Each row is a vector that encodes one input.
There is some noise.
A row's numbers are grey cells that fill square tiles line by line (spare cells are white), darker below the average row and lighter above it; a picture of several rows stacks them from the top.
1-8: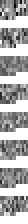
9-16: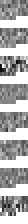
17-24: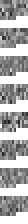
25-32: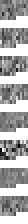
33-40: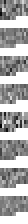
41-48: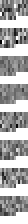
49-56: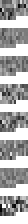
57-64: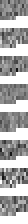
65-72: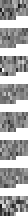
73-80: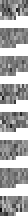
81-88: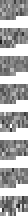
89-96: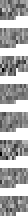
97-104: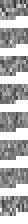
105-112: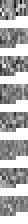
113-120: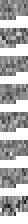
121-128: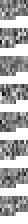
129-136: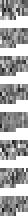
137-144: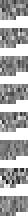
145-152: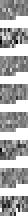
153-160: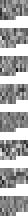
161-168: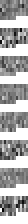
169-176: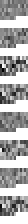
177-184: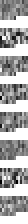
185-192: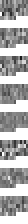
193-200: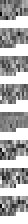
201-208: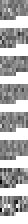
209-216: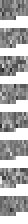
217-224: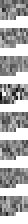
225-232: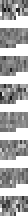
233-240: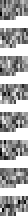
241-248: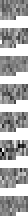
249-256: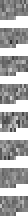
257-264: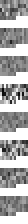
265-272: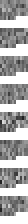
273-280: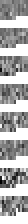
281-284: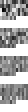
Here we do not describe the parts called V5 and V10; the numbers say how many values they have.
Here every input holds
either a fixed value, or one of 11 labels, a true/false value, a value of V5 and a value of V10.
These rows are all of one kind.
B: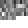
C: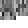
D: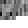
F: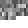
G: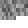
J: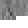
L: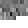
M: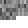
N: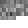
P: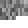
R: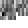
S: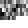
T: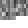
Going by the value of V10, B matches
G and M.
